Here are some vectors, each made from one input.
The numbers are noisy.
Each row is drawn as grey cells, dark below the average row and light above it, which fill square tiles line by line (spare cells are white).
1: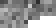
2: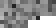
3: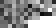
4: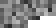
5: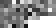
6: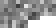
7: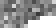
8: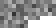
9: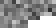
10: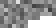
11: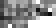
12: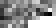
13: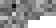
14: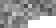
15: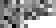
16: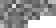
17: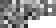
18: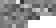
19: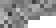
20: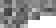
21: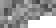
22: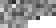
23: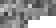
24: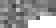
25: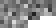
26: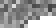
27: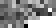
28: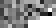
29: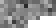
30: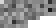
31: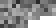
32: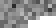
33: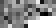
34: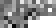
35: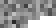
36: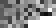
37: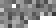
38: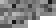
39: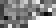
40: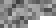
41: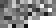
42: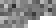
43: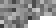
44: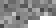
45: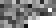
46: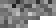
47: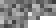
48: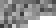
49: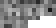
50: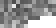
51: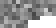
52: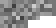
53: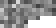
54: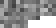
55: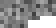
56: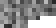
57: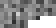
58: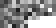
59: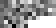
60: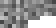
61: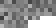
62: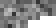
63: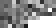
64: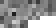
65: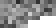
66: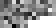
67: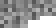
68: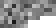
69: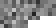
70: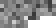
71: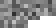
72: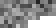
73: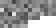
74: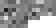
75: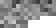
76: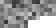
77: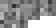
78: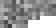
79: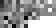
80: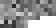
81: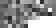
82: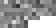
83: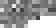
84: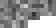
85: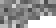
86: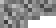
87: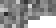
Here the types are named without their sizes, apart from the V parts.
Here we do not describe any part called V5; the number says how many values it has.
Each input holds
either a point on a line, or three true/false values and a value of V5.
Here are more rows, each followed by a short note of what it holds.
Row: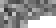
three true/false values and a value of V5
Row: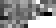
a point on a line
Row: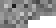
three true/false values and a value of V5
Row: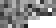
a point on a line
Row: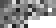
a point on a line
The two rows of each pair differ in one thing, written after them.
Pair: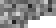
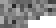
one of the three true/false values
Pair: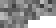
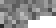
one of the three true/false values
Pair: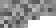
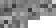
one of the three true/false values
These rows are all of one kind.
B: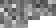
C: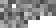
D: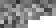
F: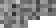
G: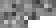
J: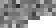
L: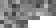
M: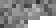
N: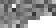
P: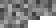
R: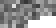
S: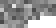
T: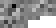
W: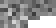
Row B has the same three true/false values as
C, G and S.
